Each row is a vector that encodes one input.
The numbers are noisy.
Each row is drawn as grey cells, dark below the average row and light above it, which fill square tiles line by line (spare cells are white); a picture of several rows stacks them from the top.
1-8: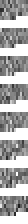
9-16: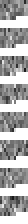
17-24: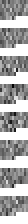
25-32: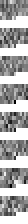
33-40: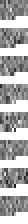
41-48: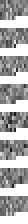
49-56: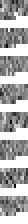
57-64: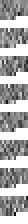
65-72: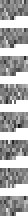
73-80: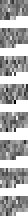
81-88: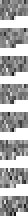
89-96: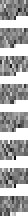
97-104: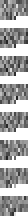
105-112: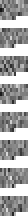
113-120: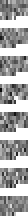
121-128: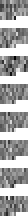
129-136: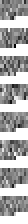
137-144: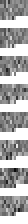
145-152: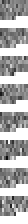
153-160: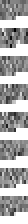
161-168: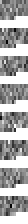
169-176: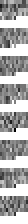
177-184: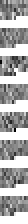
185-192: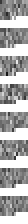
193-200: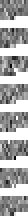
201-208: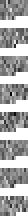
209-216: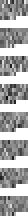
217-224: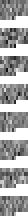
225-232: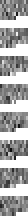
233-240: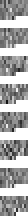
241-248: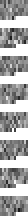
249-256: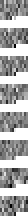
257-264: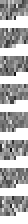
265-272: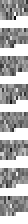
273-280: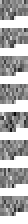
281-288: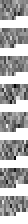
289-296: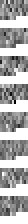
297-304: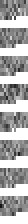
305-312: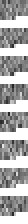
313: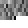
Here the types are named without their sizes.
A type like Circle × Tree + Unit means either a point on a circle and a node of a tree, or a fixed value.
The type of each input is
(Circle + Unit) × Line.
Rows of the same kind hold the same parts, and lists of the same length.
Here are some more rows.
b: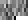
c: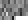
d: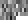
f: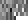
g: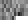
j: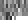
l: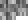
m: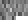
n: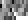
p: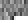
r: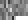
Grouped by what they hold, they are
b, d, f, j, l, n
c, g, m, p, r

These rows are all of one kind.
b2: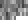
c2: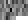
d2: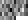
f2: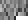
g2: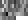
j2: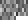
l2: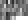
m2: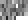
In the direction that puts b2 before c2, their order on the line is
g2, f2, j2, b2, l2, c2, d2, m2.
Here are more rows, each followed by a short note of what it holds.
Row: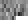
a point on a line
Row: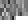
a point on a line
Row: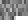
a point on a line
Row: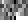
a point on a circle and a point on a line
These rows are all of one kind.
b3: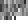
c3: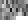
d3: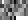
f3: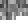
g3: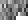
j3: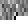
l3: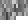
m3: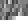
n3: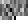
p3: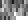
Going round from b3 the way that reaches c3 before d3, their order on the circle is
b3, m3, c3, p3, d3, n3, g3, j3, l3, f3.
